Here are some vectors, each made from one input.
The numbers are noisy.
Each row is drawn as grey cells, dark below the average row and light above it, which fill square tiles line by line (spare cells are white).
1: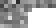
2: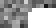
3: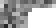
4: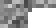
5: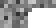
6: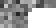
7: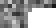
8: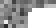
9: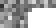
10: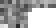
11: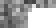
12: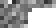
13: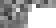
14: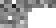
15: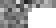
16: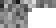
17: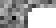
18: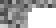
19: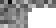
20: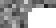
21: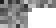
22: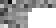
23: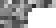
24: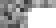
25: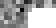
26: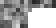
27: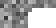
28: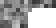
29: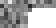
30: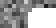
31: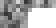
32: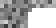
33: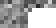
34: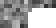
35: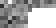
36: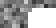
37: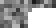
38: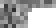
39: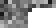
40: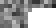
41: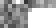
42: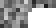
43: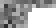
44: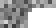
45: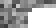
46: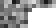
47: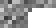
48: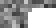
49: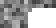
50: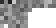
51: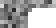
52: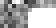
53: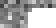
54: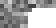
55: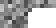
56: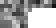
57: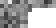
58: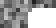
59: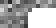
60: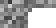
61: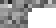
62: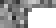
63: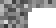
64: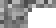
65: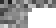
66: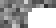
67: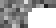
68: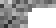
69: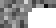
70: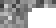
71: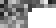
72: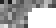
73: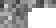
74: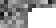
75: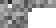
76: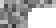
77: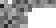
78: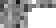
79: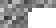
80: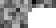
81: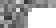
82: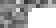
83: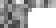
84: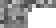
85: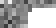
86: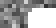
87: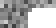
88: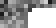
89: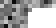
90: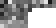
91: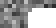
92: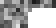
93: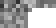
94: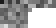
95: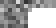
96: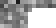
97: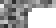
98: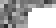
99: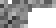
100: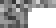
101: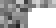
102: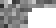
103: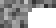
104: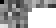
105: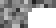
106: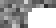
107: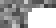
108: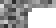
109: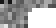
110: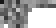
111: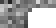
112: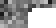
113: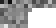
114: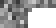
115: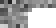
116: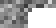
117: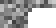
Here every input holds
either a point on a 6-point line, or a list of up to three points on a 6-point circle.
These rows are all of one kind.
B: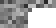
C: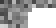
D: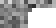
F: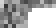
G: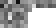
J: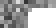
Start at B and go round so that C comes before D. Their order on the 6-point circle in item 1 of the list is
B, C, G, D, F, J.
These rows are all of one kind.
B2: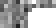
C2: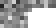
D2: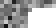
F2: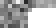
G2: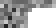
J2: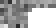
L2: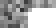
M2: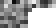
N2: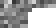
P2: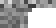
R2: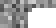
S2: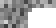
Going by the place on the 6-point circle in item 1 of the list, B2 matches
C2 and R2.
